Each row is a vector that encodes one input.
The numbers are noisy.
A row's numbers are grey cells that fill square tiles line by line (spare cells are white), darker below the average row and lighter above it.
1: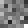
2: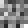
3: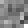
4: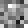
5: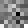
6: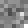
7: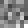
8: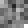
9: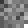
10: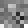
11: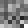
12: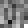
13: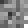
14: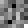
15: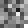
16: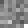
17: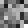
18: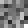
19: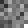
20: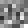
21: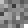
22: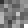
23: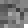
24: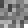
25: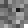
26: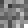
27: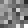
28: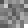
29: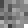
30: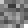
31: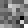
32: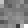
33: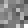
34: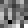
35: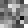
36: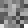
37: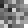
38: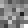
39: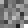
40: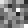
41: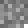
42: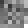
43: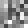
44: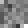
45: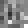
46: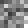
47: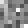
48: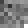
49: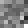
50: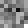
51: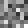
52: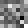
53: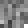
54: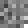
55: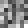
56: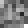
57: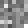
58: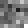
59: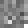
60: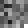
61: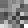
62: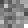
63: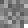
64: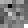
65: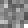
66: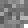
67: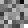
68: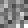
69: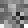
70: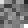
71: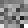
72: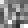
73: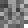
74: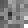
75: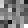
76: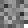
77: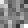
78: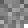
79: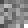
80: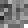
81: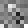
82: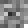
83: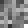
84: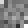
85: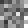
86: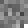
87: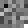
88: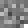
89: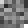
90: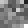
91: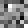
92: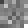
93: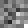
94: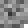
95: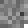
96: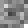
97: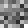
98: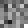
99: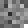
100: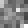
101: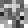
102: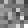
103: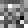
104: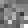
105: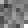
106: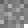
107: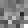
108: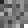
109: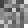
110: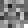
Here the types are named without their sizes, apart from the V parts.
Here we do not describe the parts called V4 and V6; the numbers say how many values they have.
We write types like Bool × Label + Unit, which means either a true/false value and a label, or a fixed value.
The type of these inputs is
(Bool × Bool × Bool + V6) × Line + V4.
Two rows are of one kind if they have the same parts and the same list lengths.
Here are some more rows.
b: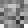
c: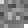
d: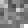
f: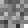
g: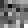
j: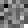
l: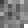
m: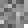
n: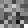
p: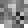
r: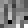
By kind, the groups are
b, n, p
c, d, f
g, j, l, m, r

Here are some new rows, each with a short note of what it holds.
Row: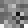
a value of V4
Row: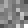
a point on a line and three true/false values
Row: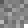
a point on a line and three true/false values
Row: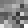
a value of V4
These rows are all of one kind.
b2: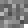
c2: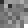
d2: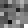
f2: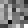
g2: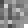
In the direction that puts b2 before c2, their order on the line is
g2, f2, b2, d2, c2.
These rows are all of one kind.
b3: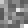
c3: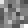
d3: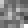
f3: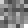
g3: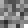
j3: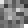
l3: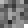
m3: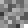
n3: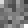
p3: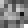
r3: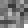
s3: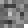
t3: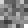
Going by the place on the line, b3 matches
l3 and m3.
